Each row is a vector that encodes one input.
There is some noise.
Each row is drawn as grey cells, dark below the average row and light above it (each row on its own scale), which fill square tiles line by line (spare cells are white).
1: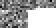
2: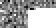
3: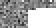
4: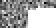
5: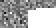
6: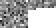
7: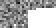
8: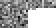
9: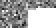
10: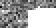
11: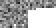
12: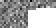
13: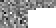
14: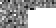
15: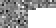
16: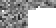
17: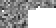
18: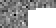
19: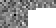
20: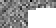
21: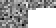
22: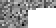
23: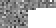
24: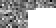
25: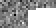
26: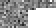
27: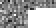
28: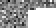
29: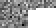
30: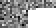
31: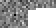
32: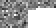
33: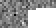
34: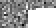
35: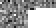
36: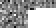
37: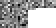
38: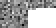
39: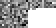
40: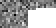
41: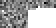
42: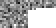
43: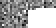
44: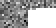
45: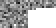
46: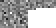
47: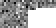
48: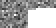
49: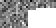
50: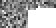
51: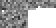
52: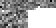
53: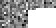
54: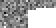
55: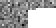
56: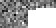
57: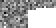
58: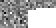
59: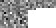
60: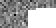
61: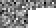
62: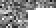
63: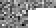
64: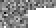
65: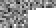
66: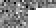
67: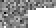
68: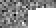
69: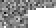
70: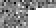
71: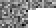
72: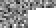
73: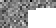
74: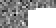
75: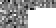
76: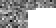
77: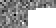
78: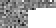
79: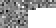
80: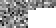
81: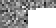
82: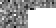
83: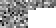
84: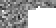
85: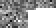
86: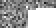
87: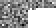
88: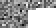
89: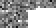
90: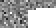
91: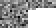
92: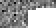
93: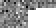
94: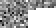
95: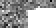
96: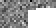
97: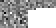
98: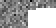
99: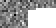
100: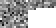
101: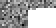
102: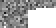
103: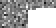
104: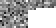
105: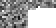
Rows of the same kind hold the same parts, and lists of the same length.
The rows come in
3 kinds.
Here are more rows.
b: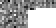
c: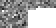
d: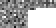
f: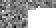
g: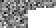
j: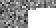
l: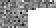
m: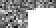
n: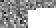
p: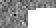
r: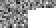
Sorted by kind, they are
b, d, l
c, f, j, m, p
g, n, r

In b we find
a point on a 5-point line.
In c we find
a point on a 5-point line and a node of a 7-node tree.
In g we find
one of 4 labels.
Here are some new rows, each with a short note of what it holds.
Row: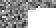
a point on a 5-point line and a node of a 7-node tree
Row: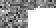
a point on a 5-point line and a node of a 7-node tree
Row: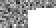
one of 4 labels
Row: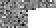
a point on a 5-point line
